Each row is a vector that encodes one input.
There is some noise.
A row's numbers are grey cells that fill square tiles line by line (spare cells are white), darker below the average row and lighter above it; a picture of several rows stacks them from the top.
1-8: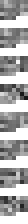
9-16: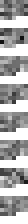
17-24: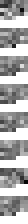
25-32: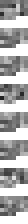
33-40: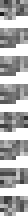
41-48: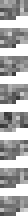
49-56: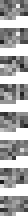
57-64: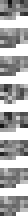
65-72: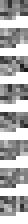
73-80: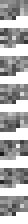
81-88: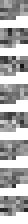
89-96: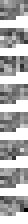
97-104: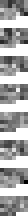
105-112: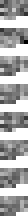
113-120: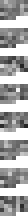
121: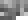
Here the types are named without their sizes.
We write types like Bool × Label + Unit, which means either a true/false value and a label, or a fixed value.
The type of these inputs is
Bool × Bool × Bool × Bool + Circle.
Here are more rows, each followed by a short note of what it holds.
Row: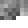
four true/false values
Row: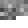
four true/false values
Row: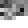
a point on a circle
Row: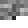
four true/false values
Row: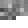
four true/false values
